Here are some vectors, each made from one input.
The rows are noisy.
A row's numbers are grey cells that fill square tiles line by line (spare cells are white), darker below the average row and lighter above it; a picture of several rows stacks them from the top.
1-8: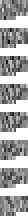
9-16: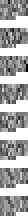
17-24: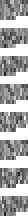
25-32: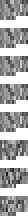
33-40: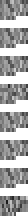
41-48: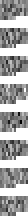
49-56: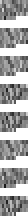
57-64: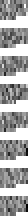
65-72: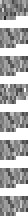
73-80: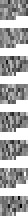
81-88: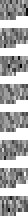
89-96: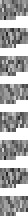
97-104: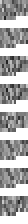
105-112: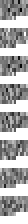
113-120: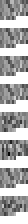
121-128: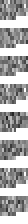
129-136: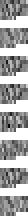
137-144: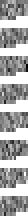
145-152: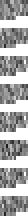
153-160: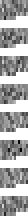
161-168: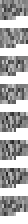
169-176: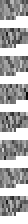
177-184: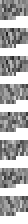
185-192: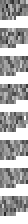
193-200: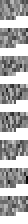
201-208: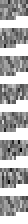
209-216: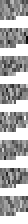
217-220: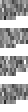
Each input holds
a point on an 11-point circle.
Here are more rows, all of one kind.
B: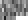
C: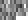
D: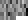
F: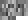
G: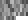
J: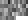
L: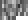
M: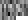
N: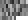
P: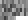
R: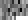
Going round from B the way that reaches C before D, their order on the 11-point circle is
B, C, F, L, G, J, D, M, N, R, P.
